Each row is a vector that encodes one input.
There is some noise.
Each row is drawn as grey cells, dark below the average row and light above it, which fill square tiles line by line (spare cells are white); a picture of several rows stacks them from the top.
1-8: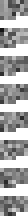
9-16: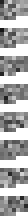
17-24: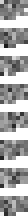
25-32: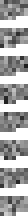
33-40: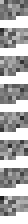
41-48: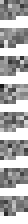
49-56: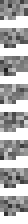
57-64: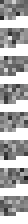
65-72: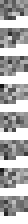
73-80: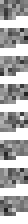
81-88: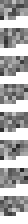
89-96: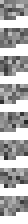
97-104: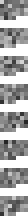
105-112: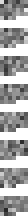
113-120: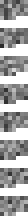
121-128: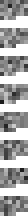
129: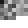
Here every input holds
a list of up to two points on an 8-point line.
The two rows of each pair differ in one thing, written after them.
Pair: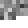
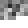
the place on the 8-point line in item 1 of the list
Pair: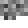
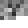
the place on the 8-point line in item 1 of the list
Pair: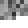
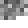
the place on the 8-point line in item 1 of the list
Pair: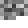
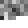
the place on the 8-point line in item 1 of the list
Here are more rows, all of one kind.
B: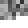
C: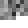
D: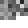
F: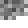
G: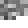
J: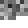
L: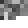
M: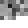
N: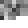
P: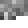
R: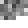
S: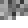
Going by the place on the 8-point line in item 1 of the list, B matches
C, D and S.
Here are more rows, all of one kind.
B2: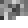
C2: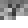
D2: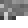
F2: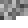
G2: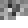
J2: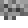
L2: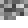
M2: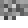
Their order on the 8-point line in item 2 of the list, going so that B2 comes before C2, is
D2, B2, L2, J2, M2, F2, C2, G2.
